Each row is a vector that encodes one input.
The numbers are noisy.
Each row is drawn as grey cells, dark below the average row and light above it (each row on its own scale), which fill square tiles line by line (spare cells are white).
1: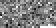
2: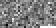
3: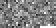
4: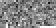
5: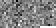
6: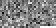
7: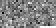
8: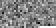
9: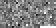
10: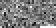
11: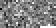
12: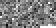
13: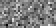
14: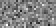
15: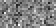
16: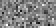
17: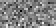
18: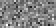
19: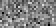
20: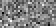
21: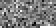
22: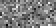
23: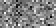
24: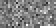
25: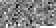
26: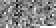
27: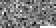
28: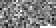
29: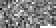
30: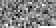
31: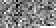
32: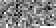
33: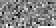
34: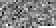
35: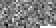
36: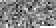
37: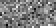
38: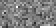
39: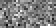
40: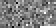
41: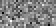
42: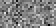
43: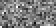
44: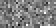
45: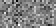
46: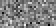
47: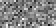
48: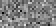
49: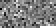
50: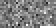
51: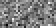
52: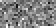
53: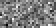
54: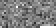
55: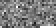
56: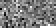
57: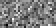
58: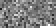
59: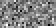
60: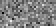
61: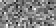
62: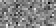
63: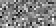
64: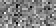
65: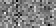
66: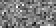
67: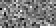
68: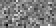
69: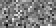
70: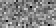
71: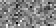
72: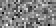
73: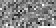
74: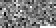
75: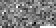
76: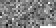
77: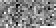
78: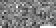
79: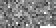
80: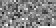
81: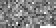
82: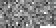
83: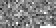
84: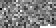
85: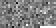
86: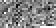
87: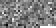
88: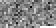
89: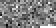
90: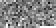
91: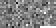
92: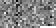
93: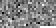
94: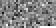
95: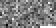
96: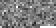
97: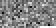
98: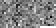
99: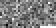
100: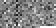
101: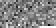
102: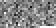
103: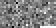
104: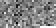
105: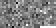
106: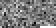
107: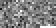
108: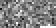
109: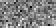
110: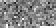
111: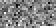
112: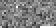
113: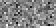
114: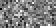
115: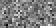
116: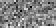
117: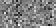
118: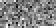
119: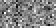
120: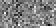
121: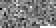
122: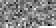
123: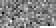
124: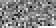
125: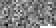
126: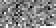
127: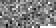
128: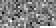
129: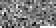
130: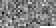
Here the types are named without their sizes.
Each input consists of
either a point on a line, or a node of a tree.
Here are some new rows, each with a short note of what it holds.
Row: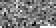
a node of a tree
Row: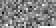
a point on a line
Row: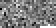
a node of a tree
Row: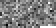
a node of a tree
